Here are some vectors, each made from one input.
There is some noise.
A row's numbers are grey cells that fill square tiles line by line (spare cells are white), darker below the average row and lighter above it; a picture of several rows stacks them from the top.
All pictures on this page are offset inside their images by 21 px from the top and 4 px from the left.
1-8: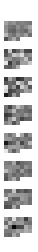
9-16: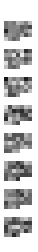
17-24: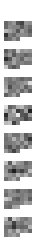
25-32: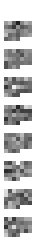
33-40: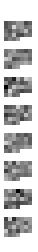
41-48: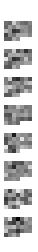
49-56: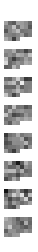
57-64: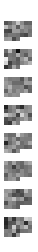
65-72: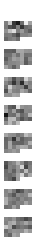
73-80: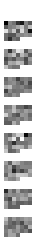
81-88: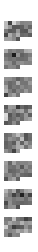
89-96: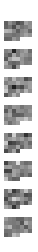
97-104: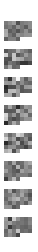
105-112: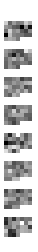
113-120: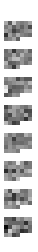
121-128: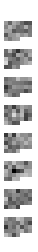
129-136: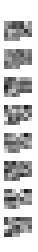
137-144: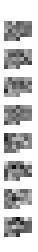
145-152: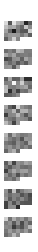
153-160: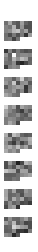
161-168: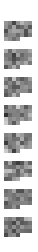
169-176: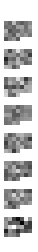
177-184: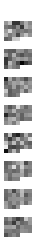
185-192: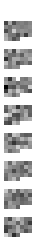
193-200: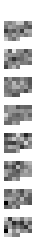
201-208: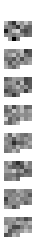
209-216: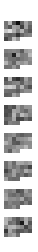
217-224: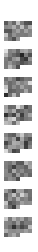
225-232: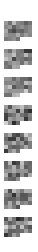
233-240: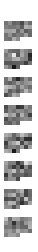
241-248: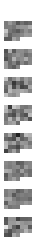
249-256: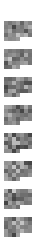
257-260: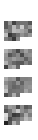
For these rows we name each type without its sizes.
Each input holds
either a point on a line, or a node of a tree.
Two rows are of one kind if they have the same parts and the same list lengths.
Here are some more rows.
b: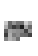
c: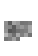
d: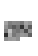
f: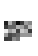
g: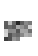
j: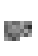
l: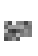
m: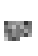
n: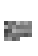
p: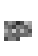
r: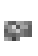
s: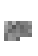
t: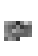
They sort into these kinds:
b, c, d, f, g, l, p, s, t
j, m, n, r

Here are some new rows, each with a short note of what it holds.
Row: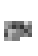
a point on a line
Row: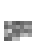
a point on a line
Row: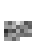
a node of a tree
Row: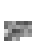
a point on a line
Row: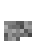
a point on a line
